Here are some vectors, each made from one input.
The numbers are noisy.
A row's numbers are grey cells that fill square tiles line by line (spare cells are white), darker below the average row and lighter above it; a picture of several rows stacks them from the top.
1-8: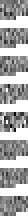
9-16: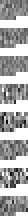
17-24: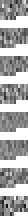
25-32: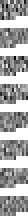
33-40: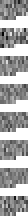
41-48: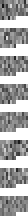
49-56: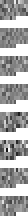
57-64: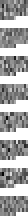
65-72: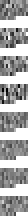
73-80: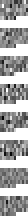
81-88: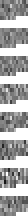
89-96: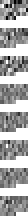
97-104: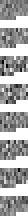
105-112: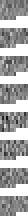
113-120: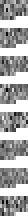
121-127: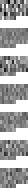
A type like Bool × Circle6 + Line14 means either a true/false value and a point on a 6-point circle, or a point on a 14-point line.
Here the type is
Line6.
